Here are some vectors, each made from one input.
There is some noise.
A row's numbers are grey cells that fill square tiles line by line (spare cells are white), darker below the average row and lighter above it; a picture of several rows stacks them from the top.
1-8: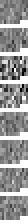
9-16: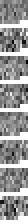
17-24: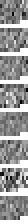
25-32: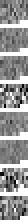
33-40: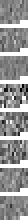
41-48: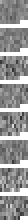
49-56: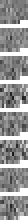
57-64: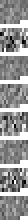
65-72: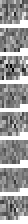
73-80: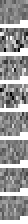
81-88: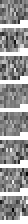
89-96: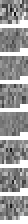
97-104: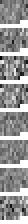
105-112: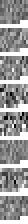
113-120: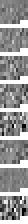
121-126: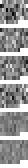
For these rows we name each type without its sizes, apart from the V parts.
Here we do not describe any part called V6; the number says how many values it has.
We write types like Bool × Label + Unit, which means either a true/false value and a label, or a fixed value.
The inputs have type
List(Bool × V6).
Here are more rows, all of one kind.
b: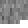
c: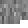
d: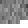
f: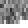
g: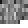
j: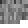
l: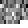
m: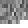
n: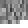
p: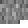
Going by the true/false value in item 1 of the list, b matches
d, j, l and m.
